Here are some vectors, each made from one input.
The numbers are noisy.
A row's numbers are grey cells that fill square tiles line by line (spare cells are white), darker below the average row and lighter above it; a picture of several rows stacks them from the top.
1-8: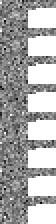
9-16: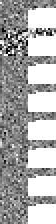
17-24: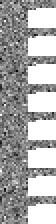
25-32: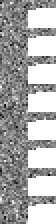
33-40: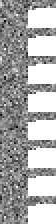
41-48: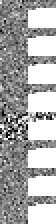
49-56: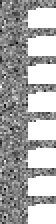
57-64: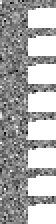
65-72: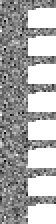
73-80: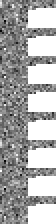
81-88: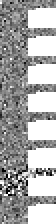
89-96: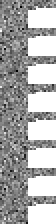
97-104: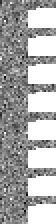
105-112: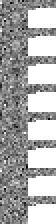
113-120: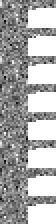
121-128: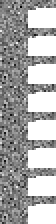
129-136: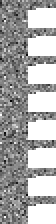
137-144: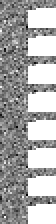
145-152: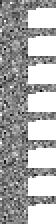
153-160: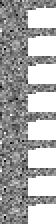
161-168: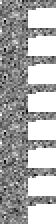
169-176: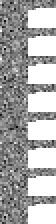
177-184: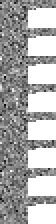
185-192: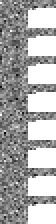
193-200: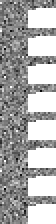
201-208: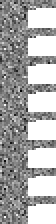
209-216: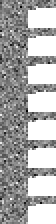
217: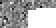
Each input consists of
a list of up to two points on an 8-point circle.
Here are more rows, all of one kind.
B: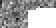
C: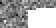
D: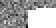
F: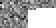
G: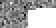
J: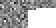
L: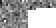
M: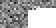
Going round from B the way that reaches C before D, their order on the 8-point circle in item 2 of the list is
B, F, C, L, J, D, G, M.
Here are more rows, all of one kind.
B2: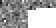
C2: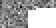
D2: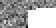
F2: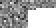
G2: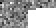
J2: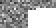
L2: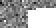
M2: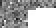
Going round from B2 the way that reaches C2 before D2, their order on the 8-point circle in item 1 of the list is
B2, M2, G2, F2, J2, C2, D2, L2.
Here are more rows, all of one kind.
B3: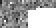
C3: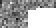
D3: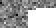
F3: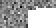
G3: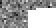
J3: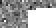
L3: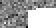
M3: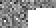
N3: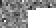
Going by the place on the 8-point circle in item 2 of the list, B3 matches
J3, M3 and N3.
